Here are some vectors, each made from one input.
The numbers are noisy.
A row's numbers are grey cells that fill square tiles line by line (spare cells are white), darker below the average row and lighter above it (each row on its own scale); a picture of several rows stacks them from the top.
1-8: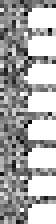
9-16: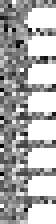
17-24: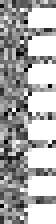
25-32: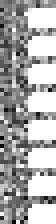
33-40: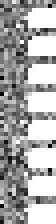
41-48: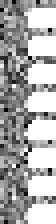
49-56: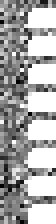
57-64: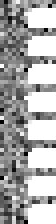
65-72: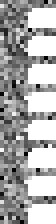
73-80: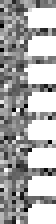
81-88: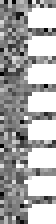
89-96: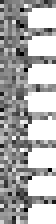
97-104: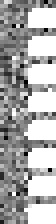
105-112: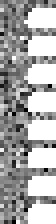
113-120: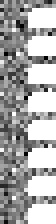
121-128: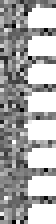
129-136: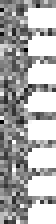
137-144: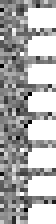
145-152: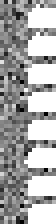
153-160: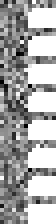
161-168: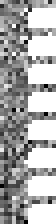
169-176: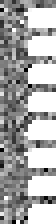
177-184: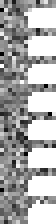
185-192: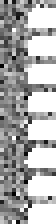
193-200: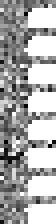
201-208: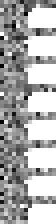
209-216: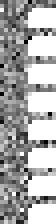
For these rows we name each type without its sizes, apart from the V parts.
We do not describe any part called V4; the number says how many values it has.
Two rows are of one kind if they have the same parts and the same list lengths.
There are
2 kinds of row.
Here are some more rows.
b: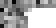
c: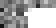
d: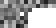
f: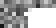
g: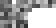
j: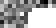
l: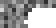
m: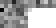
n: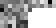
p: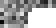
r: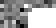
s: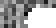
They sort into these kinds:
b, c, f, m
d, g, j, l, n, p, r, s

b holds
a point on a line and a value of V4.
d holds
a point on a circle and a value of V4.
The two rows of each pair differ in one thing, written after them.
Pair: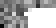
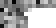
the value of V4
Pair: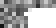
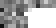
the place on the line
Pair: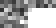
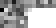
the value of V4
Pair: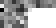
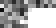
the value of V4
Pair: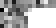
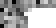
the place on the line
